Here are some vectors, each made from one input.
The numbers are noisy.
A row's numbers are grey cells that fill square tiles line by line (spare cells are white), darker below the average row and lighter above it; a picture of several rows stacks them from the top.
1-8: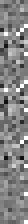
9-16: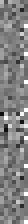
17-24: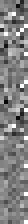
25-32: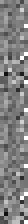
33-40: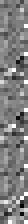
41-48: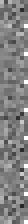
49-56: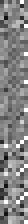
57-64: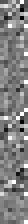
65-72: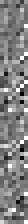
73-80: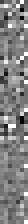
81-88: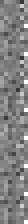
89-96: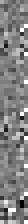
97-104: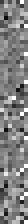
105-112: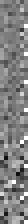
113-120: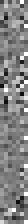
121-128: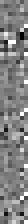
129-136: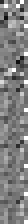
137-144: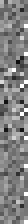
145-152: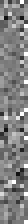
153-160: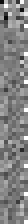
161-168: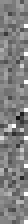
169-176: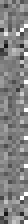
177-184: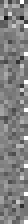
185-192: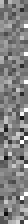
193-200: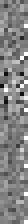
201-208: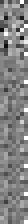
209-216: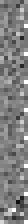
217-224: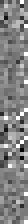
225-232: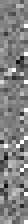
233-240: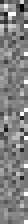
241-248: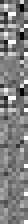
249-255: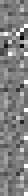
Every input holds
a true/false value, together with either a fixed value, or a node of a 12-node tree.
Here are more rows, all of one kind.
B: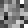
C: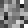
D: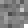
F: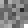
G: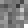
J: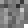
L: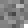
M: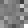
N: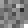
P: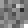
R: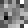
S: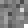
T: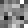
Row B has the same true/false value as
C, R and T.
